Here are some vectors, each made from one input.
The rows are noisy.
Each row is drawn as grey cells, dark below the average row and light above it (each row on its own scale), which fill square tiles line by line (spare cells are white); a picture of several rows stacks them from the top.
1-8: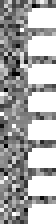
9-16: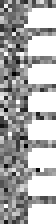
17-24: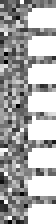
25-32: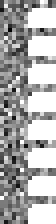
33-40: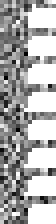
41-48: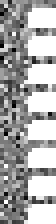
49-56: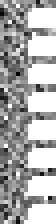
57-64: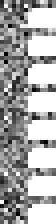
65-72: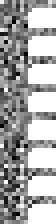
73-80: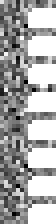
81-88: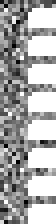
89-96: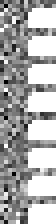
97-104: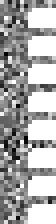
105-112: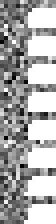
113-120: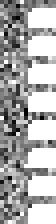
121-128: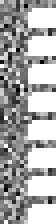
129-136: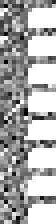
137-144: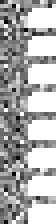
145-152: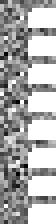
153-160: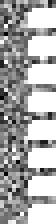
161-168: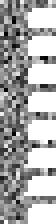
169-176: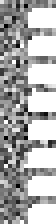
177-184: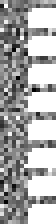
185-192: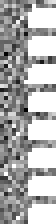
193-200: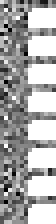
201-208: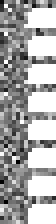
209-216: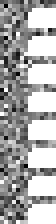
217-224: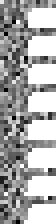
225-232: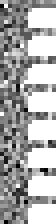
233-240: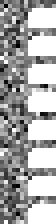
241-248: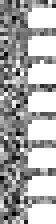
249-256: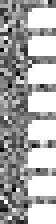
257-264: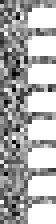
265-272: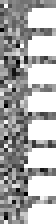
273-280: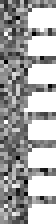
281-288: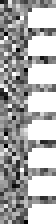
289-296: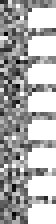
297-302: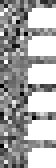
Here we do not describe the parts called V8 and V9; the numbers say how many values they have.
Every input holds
a value of V8, together with either a point on a 6-point circle and a true/false value, or a value of V9.
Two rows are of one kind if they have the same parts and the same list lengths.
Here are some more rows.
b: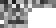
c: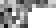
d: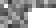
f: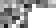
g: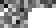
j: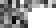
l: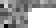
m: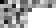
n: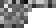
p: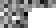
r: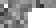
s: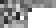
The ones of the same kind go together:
b, g, m, n, s
c, d, f, j, l, p, r

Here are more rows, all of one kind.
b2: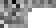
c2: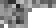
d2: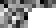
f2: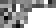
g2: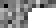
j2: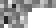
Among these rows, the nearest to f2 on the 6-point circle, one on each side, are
g2 and j2.
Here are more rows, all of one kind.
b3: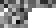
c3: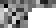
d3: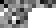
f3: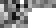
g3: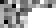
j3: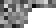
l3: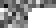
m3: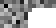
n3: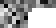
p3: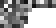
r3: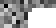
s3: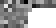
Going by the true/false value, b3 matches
d3 and g3.
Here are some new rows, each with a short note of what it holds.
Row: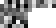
a value of V8 and a value of V9
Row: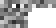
a value of V8 and a value of V9
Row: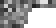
a point on a 6-point circle, a true/false value and a value of V8
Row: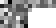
a value of V8 and a value of V9
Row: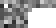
a value of V8 and a value of V9
